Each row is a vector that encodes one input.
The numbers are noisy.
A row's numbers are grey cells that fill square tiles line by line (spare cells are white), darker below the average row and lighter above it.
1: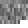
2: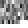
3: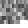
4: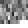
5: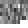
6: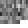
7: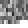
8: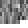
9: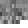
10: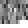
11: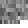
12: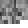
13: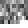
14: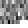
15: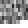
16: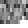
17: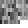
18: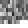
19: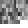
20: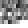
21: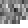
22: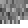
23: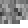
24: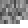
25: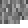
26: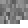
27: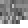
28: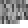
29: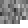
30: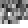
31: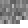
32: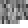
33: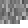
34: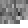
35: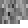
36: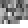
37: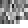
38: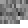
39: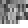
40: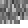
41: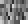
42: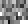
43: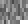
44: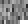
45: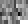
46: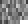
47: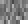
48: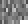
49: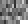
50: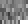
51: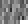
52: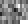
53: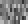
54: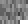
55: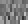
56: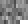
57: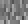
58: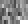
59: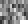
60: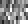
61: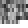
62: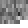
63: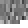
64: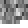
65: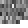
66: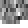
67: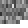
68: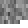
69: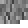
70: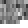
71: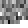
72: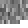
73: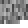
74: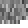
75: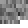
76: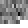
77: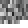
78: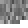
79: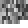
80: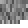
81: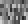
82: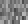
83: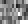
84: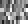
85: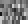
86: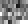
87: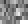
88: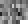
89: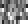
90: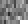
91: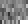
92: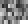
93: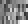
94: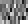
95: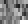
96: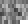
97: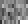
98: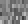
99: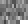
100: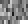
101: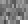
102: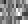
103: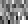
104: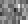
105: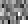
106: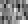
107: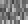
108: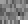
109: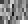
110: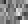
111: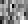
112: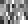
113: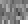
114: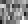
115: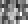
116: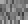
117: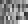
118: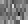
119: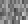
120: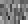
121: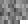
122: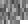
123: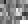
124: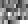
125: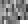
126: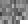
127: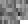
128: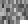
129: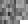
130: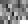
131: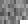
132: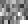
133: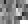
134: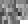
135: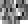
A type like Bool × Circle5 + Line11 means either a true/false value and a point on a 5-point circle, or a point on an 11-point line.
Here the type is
Bool × Bool × Bool + Tree13 + Unit.
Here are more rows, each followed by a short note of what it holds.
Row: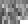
three true/false values
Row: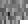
three true/false values
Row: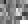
a node of a 13-node tree
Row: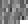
a fixed value
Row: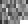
a fixed value
